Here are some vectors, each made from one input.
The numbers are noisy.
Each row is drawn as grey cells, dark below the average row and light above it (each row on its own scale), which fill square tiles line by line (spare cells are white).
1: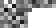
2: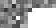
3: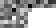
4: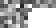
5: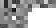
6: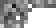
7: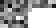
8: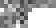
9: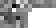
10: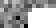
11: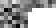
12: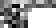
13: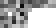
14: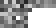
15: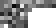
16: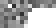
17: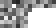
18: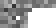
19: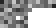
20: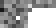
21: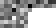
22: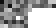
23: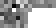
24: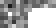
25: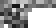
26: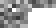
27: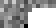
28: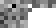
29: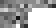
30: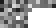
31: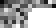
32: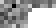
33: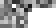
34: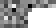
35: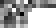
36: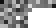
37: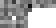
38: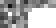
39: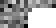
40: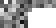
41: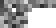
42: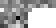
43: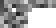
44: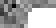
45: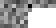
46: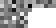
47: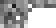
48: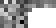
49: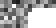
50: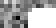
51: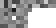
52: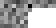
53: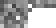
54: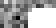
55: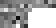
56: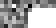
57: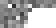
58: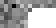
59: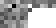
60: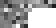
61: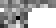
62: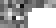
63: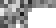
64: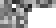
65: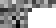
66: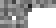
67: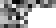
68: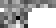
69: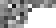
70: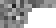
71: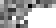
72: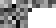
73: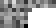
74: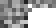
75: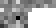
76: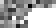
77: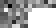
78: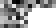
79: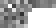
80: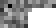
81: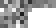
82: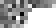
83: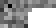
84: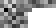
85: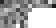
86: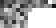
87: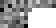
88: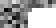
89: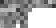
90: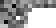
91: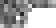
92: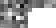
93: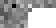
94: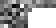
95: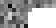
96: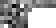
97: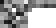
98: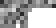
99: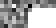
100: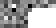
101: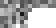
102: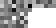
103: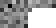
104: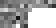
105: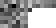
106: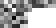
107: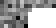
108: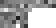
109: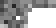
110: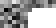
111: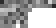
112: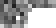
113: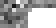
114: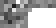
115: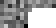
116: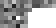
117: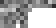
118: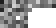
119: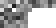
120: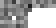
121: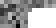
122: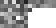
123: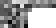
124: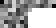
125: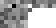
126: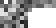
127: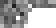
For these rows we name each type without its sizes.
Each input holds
either a label, or a node of a tree and four true/false values.
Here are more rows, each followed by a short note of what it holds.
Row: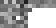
a node of a tree and four true/false values
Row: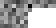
a label
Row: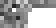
a node of a tree and four true/false values
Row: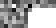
a label
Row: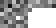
a node of a tree and four true/false values
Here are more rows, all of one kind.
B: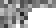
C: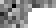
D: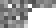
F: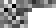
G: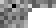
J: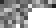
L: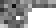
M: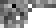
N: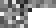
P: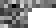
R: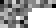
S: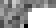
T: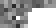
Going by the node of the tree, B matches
G, P and R.
